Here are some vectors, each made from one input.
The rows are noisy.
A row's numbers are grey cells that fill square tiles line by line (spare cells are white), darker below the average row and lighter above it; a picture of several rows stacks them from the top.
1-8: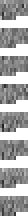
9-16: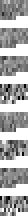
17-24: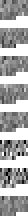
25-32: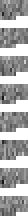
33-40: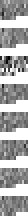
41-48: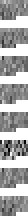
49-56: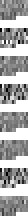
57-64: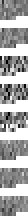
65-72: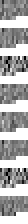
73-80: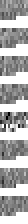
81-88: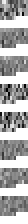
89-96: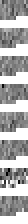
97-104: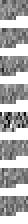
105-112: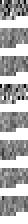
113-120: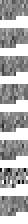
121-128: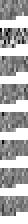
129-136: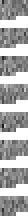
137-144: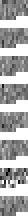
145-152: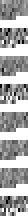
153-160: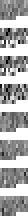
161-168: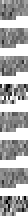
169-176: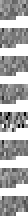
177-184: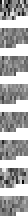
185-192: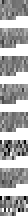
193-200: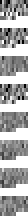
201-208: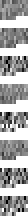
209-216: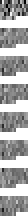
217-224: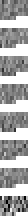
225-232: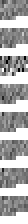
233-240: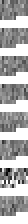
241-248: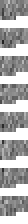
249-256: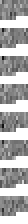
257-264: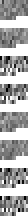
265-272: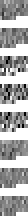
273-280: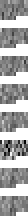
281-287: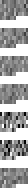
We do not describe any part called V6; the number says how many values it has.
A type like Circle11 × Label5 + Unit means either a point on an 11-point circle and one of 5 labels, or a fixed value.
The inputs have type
Line9 + List2(Line10 × V6).
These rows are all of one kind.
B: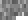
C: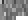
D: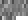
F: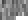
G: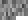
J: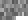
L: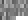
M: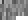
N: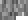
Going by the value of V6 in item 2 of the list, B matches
C and N.
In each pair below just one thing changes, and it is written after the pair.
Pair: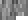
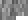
the place on the 10-point line in item 2 of the list
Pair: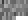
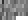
the place on the 10-point line in item 2 of the list
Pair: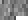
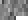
the value of V6 in item 2 of the list
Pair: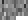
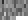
the value of V6 in item 2 of the list
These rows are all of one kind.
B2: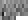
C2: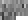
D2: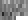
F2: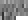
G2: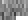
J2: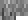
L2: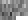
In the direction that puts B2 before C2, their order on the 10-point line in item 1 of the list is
F2, B2, J2, D2, L2, G2, C2.
